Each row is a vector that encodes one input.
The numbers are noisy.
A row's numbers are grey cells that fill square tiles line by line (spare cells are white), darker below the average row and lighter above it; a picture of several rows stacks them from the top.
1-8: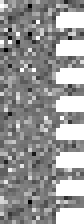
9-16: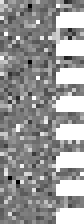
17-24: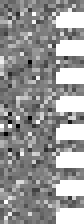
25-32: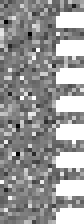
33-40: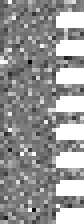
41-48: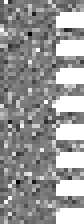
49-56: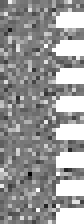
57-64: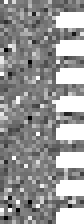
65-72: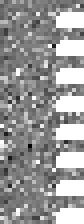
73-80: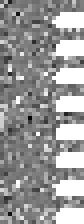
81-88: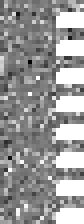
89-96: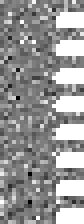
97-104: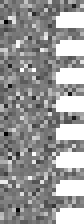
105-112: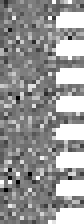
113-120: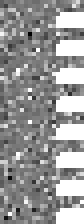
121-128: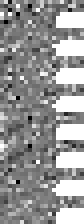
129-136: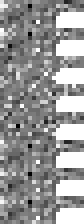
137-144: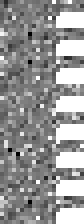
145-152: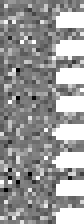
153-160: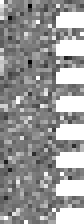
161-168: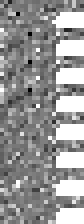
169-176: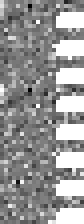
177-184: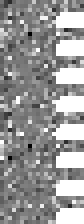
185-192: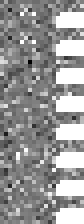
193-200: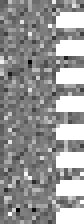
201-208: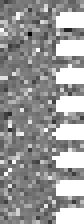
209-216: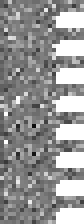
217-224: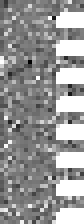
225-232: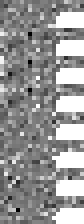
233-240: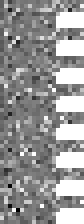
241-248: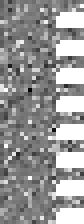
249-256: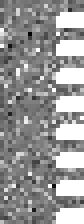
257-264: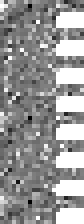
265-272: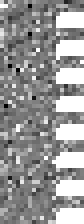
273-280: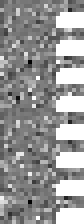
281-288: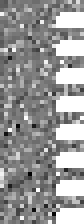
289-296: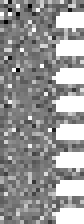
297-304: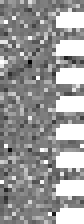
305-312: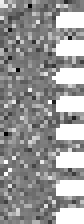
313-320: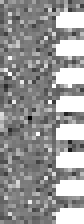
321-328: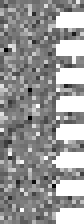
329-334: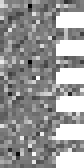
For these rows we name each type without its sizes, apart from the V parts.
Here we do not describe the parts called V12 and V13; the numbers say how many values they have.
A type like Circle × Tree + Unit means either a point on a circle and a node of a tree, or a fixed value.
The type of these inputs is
Label × Label + (Tree + V13) × V12 + Unit.
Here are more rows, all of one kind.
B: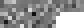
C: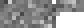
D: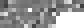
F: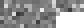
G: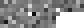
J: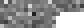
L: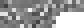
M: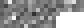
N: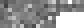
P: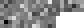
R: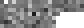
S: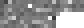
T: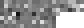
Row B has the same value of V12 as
G, J and R.
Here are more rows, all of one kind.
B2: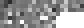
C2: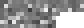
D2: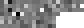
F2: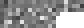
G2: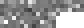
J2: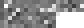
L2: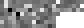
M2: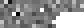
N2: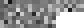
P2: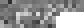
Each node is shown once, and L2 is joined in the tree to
D2.
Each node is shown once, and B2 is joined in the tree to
F2 and N2.
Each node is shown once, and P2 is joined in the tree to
G2 and N2.
